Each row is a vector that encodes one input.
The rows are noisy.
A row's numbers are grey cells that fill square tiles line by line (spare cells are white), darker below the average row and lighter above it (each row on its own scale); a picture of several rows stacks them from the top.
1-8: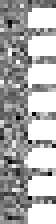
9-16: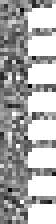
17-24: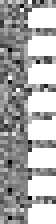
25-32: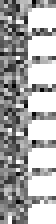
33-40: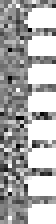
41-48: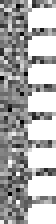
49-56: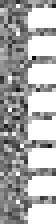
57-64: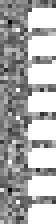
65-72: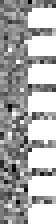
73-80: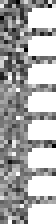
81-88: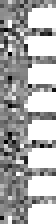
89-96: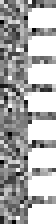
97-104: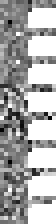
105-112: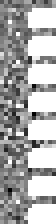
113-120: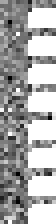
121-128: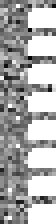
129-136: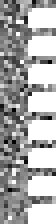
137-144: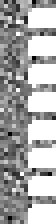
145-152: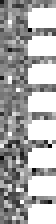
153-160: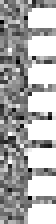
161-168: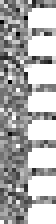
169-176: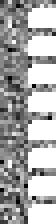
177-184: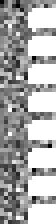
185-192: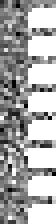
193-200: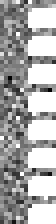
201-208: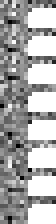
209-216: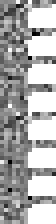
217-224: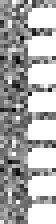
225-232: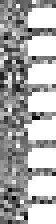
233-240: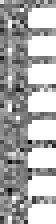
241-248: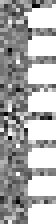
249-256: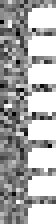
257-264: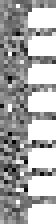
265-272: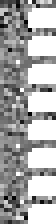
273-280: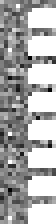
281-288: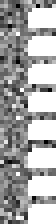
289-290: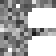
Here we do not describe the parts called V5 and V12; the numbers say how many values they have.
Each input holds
a value of V12, together with either a point on a 9-point circle and a true/false value, or a value of V5.
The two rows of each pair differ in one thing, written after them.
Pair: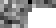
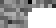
the value of V12
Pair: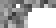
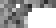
the place on the 9-point circle
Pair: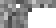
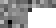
the true/false value
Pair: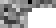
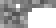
the true/false value
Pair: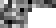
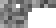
the true/false value
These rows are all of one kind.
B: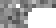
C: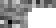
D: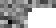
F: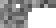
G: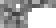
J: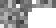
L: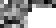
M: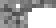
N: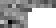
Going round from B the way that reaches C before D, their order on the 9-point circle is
B, C, L, M, F, N, J, G, D.
